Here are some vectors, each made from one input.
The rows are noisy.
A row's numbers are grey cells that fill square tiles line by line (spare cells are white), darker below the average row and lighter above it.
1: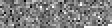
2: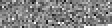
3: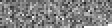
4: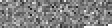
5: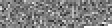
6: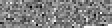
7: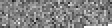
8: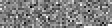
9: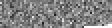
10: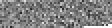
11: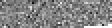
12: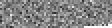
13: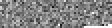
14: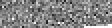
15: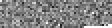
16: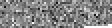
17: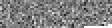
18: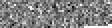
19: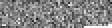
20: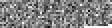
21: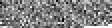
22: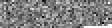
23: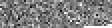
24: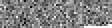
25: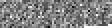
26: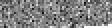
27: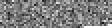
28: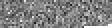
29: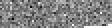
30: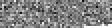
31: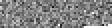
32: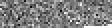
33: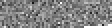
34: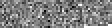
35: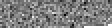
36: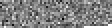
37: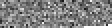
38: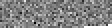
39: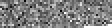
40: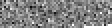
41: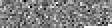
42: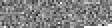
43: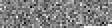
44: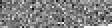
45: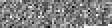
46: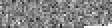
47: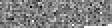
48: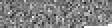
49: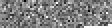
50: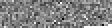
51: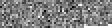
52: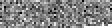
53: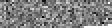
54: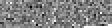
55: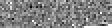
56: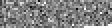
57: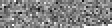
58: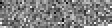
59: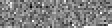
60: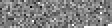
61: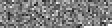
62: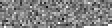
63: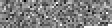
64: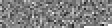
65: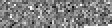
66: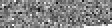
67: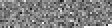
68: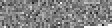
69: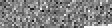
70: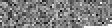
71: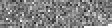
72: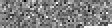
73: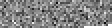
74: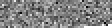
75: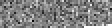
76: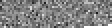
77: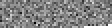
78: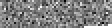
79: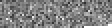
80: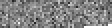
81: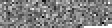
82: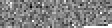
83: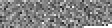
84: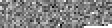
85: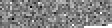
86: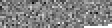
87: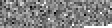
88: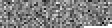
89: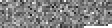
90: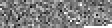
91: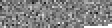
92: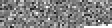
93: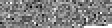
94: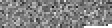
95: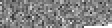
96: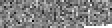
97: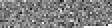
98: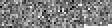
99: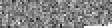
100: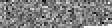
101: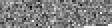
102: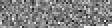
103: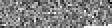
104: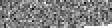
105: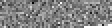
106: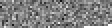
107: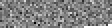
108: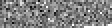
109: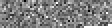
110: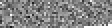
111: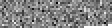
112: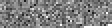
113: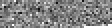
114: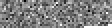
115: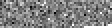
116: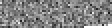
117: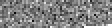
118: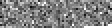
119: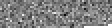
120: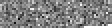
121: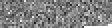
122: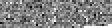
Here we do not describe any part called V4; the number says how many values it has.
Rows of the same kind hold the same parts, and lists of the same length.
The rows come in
3 kinds.
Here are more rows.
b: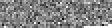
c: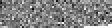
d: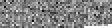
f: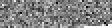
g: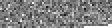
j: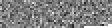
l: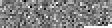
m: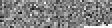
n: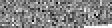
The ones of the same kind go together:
b, g, j
c, d, f, m, n
l

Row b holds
one of 5 labels and three true/false values.
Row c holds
one of 5 labels and a point on a 5-point line.
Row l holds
two values of V4.
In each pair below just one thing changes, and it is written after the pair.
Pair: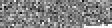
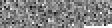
the label
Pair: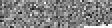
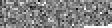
the label
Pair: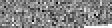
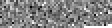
the label
